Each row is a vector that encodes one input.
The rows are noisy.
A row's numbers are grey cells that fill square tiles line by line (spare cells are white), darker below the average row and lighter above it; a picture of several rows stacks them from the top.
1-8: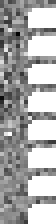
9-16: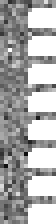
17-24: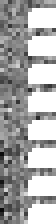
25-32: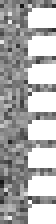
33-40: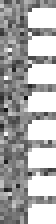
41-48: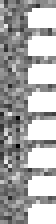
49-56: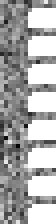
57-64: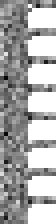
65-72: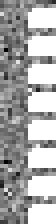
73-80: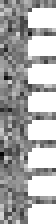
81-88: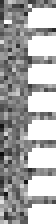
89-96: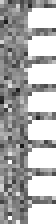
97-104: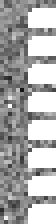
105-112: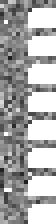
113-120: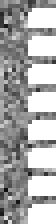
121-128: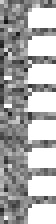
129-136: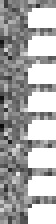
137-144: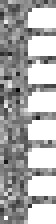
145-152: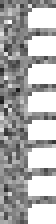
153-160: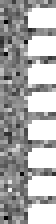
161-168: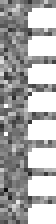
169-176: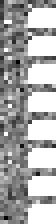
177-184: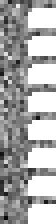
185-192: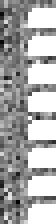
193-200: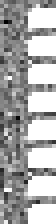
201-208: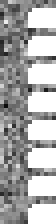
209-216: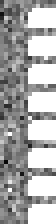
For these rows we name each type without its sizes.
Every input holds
a point on a line, together with either a fixed value, or three true/false values.
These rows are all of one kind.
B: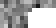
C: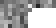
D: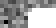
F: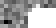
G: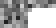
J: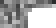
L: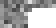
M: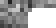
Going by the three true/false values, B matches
C and J.
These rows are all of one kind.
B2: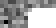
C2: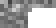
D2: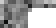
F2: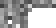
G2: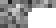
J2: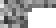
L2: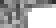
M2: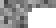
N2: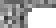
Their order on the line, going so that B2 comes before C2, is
F2, N2, J2, M2, L2, B2, C2, G2, D2.
